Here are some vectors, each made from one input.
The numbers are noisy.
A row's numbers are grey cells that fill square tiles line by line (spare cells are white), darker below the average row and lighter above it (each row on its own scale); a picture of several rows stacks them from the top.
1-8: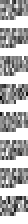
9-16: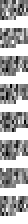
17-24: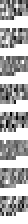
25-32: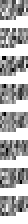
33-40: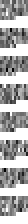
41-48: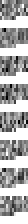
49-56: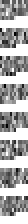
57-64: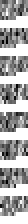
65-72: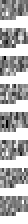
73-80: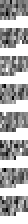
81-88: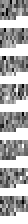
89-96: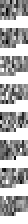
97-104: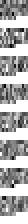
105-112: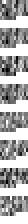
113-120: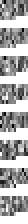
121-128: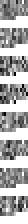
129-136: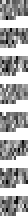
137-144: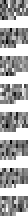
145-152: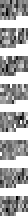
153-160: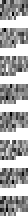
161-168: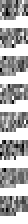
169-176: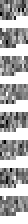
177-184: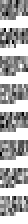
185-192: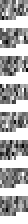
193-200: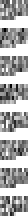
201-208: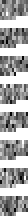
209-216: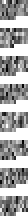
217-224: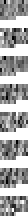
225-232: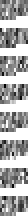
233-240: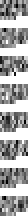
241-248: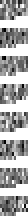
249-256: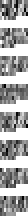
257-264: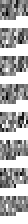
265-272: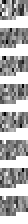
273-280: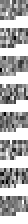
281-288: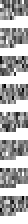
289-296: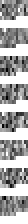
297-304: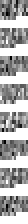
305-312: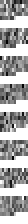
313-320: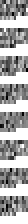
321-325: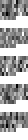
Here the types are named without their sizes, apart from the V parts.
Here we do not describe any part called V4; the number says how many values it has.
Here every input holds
a true/false value, together with either a point on a line, or a value of V4.
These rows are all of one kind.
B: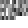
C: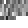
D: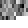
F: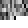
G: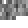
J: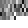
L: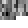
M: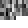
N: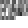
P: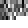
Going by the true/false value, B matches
C, G, L and N.
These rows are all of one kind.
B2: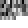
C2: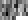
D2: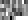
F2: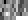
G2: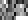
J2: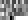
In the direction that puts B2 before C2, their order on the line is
G2, F2, B2, C2, D2, J2.
